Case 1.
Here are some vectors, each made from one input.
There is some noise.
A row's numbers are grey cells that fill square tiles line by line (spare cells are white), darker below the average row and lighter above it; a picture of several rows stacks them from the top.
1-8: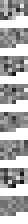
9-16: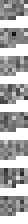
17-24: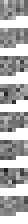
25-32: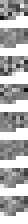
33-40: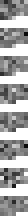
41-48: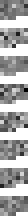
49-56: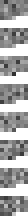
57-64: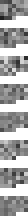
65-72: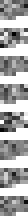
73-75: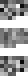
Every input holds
either a point on a 4-point line, or a point on a 6-point line.
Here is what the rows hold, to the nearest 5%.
About 40% of them hold a point on a 4-point line. The rest hold a point on a 6-point line.
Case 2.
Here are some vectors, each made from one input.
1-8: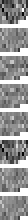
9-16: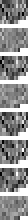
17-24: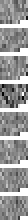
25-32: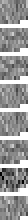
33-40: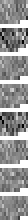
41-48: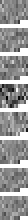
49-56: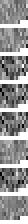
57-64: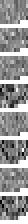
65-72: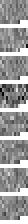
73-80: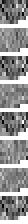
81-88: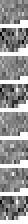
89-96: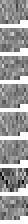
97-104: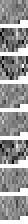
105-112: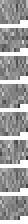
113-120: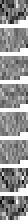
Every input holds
either a point on a 9-point line, or a point on a 13-point line.
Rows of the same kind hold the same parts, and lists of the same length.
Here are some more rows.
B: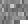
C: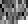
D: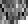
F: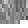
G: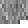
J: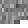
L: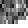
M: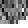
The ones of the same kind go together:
B, F, G, J
C, D, L, M

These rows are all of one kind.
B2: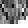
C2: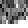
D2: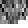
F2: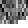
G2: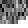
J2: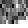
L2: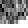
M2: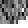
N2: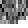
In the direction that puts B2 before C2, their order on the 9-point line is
M2, B2, D2, F2, N2, G2, L2, J2, C2.
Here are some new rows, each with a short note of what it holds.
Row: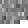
a point on a 13-point line
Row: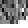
a point on a 9-point line
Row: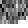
a point on a 9-point line
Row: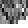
a point on a 9-point line
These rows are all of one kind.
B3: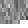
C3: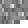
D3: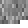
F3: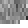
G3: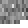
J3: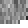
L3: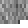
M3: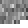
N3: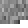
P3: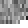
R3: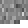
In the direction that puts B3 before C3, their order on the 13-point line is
P3, J3, B3, F3, L3, D3, N3, R3, C3, M3, G3.
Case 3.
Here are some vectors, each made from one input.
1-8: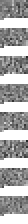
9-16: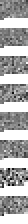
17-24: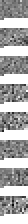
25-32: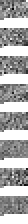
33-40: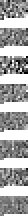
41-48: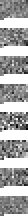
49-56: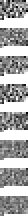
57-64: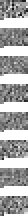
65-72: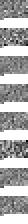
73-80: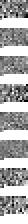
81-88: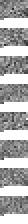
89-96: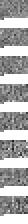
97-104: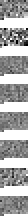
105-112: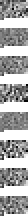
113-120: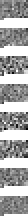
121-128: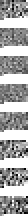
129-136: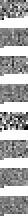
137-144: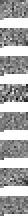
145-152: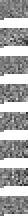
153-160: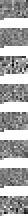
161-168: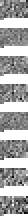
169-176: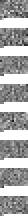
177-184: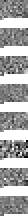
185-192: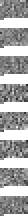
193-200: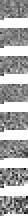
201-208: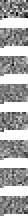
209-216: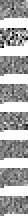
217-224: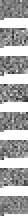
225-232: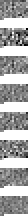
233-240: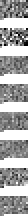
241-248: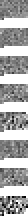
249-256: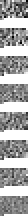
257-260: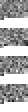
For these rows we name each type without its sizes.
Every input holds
either a label, or a point on a line.
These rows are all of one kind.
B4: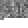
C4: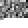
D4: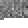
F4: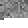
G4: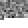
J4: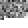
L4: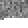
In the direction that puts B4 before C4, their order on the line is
G4, B4, D4, J4, C4, L4, F4.
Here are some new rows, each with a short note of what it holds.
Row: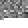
a label
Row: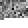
a label
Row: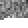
a point on a line
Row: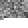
a label
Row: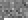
a point on a line
